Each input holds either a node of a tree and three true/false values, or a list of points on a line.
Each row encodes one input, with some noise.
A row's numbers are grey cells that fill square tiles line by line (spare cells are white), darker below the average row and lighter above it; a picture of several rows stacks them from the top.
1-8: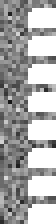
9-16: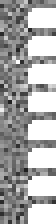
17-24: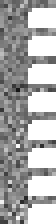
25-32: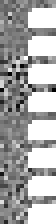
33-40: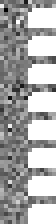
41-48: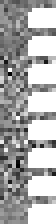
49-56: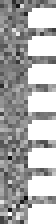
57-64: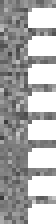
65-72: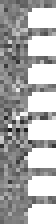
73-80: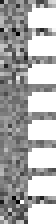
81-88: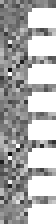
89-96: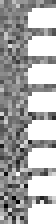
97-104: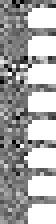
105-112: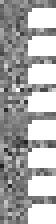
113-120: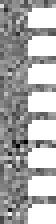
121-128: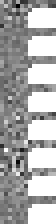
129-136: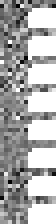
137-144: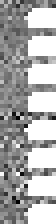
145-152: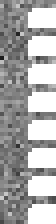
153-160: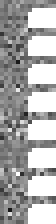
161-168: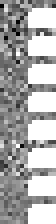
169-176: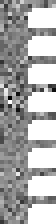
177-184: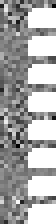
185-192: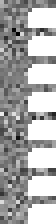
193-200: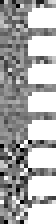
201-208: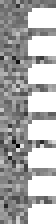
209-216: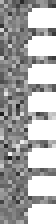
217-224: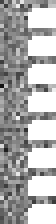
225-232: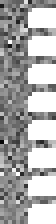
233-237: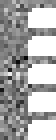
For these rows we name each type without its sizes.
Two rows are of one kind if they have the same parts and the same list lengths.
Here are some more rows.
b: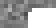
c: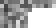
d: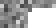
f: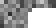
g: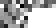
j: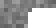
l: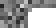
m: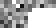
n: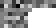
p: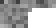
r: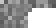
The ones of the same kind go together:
b
c, d, r
f, g
j, l
m, n, p

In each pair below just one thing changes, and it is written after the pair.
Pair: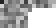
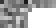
the node of the tree
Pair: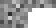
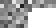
one of the three true/false values
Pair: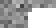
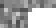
the node of the tree
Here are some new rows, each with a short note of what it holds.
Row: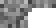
a list of two items
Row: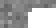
a list of three items
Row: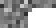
the empty list
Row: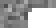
the empty list
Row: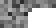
the empty list
